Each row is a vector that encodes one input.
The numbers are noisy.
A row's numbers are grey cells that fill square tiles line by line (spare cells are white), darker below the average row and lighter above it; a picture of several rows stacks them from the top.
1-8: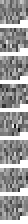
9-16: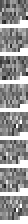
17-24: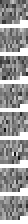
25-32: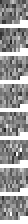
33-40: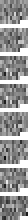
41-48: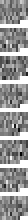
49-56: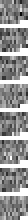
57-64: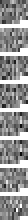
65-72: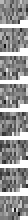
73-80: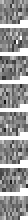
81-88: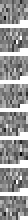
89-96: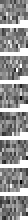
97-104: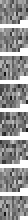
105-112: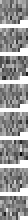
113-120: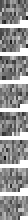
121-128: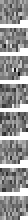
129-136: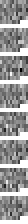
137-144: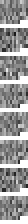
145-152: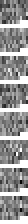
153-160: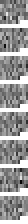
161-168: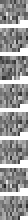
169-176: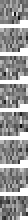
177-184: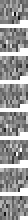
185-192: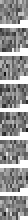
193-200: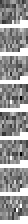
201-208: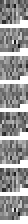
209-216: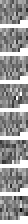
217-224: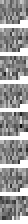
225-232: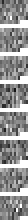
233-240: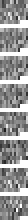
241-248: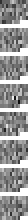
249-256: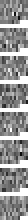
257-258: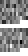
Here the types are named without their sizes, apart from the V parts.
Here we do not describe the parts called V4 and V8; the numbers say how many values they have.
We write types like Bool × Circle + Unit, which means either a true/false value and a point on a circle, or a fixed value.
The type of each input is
Bool × V4 + Tree + V8.
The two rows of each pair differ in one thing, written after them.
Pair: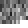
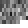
the true/false value
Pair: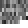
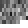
the value of V4
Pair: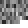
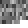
the value of V4
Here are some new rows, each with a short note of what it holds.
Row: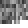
a true/false value and a value of V4
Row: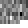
a value of V8
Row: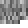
a node of a tree
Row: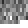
a value of V8
